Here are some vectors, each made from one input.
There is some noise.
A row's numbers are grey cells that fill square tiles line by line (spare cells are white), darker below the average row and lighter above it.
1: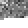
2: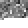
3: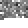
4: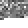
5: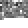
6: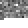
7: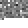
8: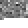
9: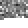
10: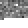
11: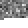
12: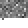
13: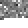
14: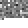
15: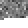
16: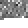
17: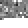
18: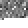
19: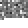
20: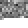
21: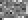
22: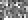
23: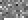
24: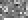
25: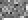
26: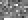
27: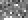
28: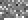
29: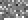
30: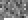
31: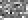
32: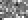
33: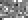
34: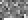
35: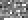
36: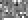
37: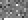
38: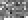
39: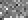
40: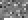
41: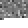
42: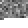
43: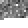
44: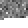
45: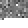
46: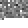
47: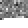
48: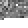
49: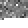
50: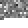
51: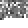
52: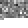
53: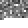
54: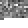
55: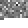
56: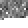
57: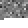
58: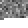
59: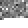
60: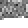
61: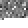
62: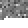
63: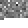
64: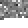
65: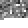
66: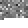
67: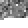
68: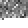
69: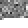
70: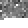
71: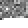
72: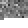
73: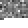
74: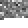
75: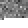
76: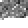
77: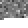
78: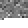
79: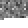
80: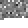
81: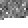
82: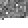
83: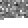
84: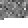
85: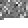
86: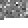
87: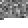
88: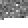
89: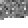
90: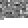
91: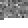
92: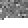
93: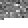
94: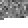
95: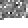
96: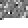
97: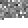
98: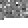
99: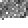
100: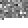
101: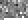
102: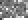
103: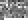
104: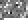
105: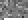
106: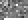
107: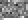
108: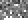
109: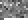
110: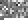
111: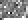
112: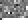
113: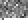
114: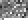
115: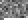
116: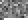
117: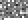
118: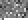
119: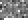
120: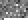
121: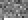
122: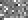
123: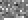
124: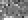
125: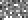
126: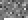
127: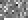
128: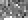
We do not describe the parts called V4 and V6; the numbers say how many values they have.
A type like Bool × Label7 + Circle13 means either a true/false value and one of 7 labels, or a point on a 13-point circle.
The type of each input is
Bool × Bool × Bool × V4 + (Tree9 + Unit) × V6.
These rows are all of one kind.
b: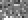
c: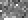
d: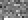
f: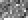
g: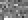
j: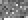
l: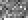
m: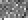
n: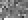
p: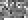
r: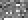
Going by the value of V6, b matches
d, g and n.
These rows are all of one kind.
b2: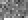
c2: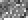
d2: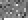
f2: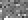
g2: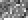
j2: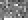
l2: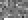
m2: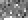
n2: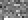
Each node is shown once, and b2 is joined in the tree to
c2 and d2.
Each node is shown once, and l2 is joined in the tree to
d2 and f2.
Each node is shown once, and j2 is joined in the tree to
n2.
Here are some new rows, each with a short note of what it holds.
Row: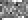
three true/false values and a value of V4
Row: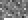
a value of V6
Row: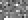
a node of a 9-node tree and a value of V6
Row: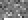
a node of a 9-node tree and a value of V6
